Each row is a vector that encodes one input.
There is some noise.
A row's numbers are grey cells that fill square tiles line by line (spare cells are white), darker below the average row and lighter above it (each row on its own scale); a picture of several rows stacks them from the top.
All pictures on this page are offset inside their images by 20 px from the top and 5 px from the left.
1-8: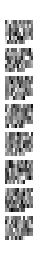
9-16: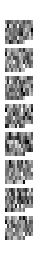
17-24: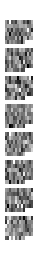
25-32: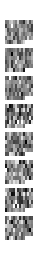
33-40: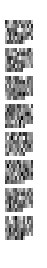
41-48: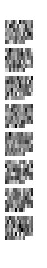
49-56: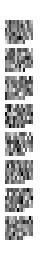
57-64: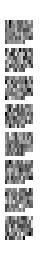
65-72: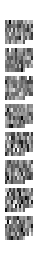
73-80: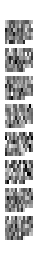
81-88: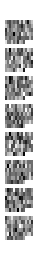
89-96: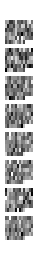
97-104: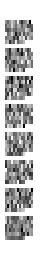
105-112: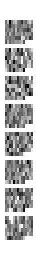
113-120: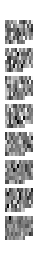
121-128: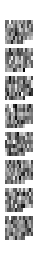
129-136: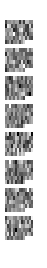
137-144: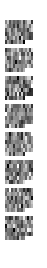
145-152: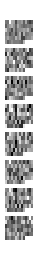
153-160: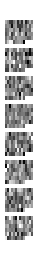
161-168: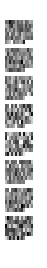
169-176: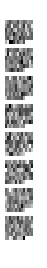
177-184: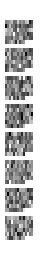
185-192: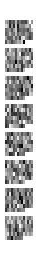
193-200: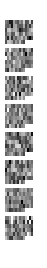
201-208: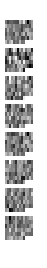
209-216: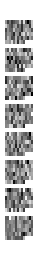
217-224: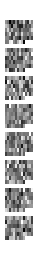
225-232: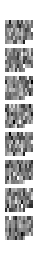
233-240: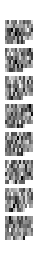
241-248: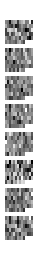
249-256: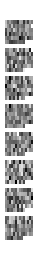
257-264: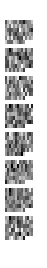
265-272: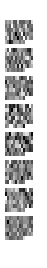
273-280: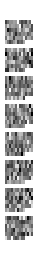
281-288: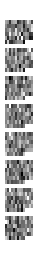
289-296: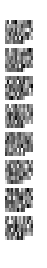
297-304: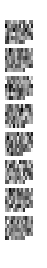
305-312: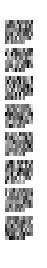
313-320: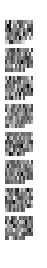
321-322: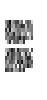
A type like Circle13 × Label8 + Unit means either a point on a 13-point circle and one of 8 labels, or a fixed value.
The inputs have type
Bool × (Label8 + Line8).
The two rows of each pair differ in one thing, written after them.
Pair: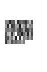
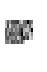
the true/false value
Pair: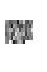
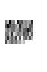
the place on the 8-point line
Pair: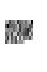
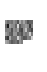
the true/false value
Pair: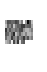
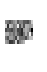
the place on the 8-point line
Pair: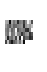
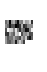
the place on the 8-point line
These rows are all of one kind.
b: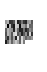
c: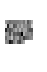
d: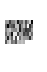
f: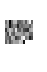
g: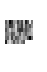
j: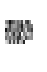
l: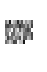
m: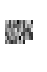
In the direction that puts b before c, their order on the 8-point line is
d, b, c, m, f, g, j, l.
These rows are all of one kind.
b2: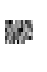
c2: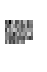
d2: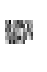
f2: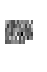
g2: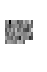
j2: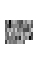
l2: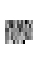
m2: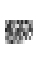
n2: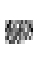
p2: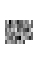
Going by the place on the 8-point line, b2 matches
c2, g2, j2 and p2.
